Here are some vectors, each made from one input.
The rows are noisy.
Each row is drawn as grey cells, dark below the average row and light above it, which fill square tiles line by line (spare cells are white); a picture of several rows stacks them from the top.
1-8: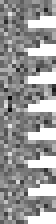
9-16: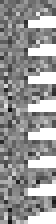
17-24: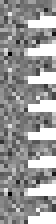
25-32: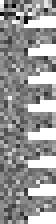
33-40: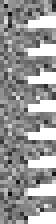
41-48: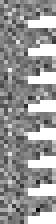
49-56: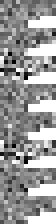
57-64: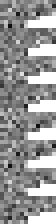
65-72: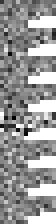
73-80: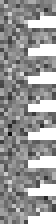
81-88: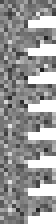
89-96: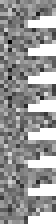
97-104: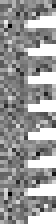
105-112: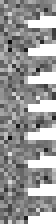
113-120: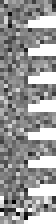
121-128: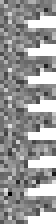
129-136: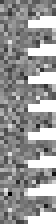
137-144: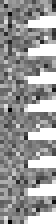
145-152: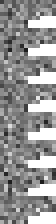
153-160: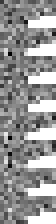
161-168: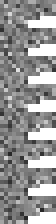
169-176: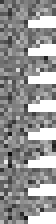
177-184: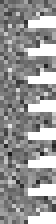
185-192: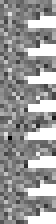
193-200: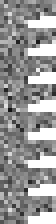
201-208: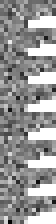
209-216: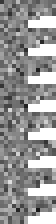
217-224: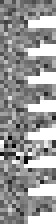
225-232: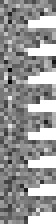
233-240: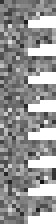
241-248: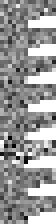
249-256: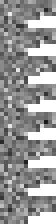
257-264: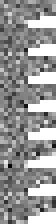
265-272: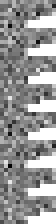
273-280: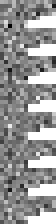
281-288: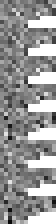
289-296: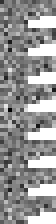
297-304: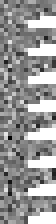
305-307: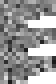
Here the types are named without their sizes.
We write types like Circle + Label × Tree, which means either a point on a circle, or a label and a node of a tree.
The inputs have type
List(Line).
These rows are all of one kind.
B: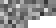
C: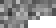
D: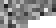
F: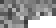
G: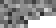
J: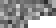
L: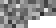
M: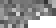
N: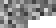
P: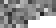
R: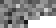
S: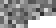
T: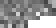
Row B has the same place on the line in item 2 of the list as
D, J, M and N.
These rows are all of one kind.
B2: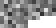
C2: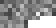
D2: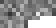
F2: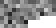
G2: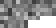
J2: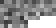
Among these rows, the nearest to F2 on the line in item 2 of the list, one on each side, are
C2 and J2.
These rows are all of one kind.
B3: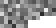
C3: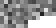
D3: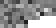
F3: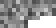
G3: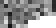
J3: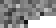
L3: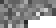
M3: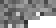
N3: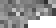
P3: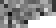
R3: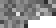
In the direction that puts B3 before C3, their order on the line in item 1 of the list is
F3, N3, R3, L3, M3, J3, D3, B3, C3, P3, G3.
